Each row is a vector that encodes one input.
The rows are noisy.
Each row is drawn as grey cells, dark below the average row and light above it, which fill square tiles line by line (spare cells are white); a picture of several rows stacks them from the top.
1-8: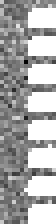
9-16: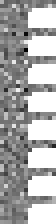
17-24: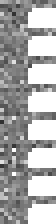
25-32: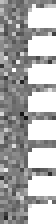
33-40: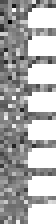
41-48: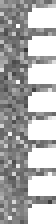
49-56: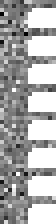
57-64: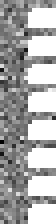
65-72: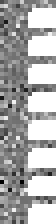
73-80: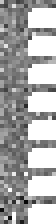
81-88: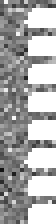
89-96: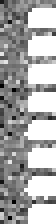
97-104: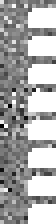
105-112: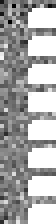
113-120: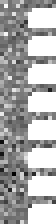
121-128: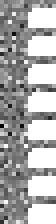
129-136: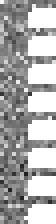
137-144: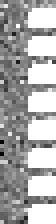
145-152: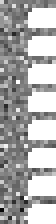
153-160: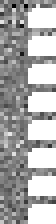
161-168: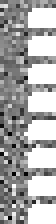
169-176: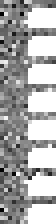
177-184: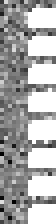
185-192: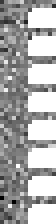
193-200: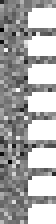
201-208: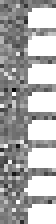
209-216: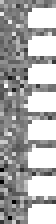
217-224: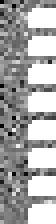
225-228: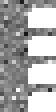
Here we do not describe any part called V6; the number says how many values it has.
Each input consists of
a point on an 8-point line, together with either four true/false values, or a value of V6.
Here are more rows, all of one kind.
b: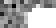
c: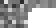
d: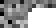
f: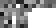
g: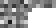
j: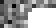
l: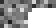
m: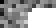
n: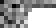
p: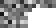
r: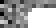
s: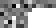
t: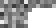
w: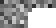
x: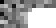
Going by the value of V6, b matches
d, m, r and x.
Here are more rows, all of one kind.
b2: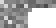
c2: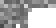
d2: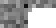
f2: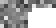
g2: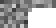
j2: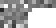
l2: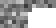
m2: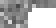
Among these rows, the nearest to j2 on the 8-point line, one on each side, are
c2 and g2.
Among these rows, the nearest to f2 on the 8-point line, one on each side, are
d2 and m2.
